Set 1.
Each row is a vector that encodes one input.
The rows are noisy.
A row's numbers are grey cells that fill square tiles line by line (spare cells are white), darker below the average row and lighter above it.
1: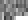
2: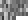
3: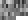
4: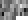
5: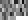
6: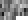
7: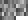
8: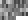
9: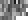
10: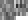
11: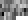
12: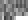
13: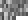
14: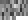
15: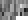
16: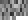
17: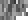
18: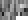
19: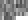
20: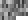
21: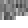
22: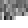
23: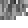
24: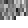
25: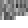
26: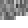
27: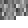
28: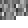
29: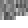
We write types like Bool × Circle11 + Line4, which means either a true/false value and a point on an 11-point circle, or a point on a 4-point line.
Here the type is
Label6.
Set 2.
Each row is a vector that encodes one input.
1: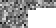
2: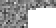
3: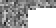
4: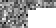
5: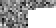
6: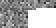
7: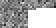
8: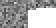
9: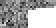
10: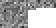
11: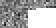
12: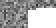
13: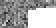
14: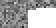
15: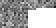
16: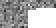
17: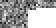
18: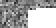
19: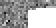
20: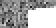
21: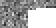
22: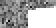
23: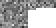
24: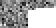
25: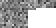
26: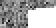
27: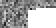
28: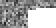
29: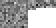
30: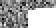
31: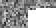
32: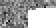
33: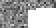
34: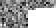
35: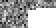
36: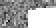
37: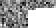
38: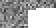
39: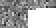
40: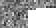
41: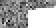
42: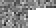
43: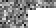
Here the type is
Line9.
